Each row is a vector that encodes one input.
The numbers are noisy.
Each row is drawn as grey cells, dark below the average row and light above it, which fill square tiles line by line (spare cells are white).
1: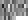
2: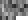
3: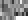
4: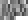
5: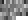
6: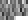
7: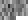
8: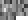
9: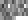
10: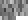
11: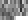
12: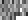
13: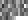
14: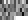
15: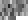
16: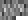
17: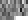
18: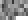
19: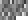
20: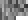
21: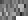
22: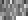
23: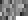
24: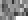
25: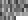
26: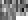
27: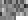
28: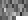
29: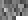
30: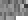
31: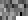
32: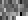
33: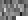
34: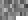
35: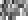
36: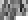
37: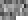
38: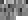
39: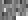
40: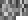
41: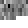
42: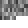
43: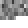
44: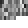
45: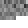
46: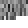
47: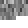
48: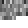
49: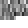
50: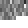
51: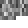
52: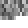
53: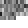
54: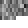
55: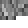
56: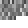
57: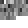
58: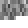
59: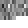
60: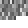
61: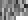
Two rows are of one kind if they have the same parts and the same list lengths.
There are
2 kinds of row.
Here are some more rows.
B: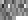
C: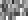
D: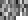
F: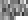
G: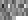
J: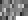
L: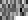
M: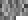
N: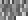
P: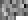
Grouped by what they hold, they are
B, C, F, G, L, N
D, J, M, P

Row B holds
three true/false values.
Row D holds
a point on a 4-point line and a point on a 6-point line.
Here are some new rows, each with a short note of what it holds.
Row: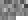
a point on a 4-point line and a point on a 6-point line
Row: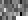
a point on a 4-point line and a point on a 6-point line
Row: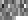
three true/false values
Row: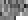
a point on a 4-point line and a point on a 6-point line
